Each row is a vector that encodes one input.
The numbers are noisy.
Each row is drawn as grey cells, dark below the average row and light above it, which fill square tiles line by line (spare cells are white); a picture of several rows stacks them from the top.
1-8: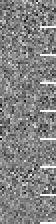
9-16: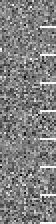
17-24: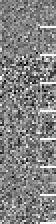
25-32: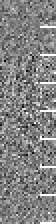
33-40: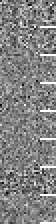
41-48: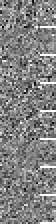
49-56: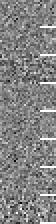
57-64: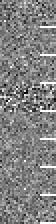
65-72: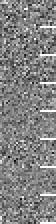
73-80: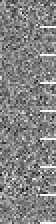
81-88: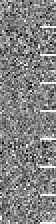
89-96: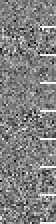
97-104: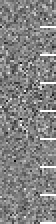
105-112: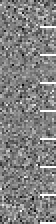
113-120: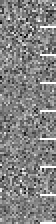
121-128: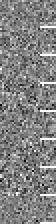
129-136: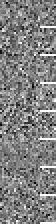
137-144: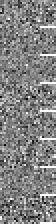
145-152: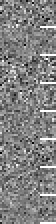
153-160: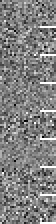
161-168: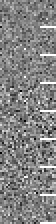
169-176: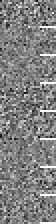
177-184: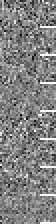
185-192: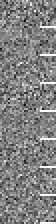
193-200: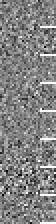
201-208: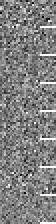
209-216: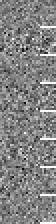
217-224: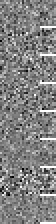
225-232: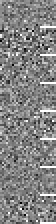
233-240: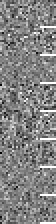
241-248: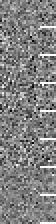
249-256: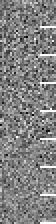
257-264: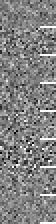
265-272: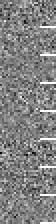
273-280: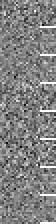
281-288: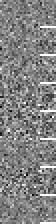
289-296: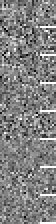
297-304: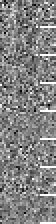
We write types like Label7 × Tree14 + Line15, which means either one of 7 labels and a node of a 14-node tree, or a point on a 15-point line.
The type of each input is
Circle13 + Circle15 + Unit.
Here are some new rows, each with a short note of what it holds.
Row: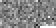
a point on a 15-point circle
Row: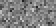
a point on a 15-point circle
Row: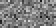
a point on a 15-point circle
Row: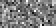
a point on a 13-point circle
